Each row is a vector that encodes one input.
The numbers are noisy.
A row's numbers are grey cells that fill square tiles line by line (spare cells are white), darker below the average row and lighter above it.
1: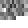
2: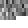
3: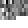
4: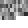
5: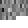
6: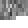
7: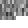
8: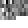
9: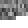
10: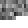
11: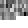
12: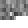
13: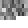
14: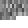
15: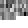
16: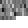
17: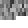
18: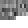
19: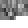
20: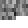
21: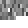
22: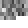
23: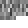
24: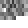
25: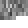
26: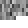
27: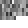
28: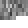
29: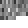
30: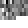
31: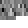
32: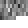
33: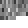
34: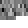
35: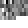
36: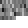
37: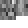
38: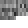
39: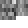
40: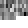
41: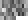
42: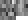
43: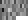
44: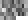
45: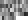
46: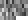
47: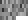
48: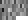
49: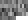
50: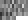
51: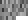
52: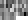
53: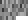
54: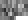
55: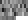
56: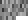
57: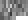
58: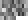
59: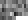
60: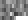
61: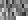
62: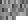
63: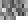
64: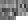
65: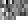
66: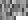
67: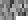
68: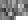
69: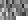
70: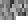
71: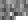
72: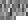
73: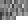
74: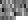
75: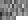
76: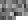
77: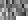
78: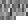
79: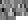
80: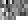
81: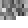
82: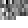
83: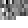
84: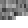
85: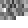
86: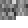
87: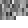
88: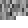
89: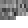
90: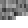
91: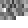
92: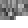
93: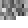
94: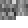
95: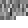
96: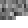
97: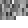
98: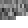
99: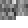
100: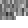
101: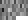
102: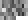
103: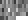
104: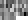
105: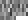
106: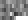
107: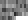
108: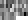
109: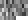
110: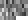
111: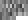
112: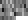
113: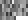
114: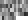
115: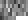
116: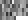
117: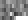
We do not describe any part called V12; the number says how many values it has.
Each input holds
either a node of a 7-node tree, or a true/false value and a value of V12.
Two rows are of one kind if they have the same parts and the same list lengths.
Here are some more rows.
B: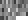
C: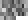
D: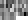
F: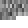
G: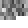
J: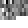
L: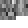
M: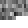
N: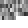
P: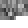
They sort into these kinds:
B, F, L, M, P
C, D, G, J, N

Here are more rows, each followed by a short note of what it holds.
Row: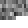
a true/false value and a value of V12
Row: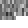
a true/false value and a value of V12
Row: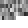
a node of a 7-node tree
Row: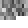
a node of a 7-node tree
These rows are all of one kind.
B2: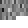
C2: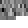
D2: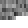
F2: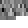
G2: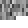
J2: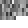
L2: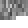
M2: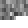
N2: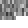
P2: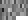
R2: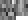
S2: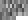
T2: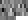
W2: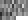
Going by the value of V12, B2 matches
C2, F2, P2 and T2.
